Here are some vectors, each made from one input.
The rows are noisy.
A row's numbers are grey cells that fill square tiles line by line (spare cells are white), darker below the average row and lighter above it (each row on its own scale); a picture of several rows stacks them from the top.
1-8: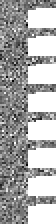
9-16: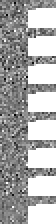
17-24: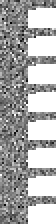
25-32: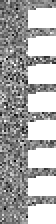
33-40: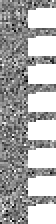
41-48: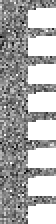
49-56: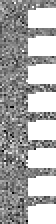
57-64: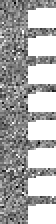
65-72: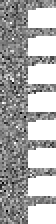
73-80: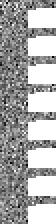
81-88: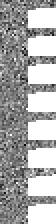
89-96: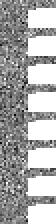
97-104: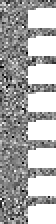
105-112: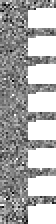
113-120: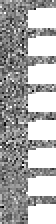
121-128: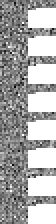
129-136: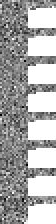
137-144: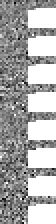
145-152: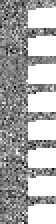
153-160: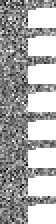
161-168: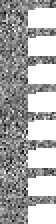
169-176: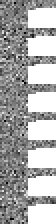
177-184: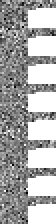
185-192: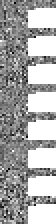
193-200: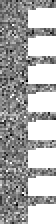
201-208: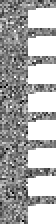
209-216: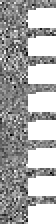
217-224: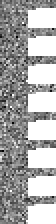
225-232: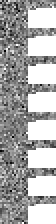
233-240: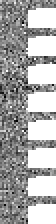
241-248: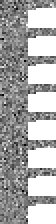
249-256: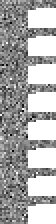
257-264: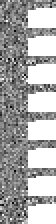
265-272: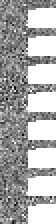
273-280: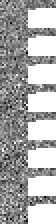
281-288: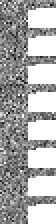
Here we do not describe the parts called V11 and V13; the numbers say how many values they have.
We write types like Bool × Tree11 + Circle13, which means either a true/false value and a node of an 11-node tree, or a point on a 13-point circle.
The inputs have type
(Bool × Tree8 + V11) × V13.
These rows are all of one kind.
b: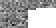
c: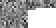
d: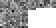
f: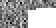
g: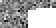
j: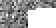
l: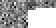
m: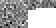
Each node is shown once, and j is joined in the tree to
c.
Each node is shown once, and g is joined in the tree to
d, l and m.
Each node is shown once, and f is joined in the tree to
b.
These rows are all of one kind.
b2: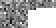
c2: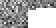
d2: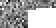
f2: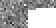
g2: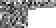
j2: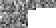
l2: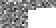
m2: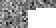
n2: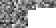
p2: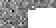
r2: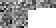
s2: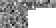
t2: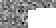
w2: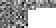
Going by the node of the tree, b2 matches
d2, g2 and j2.
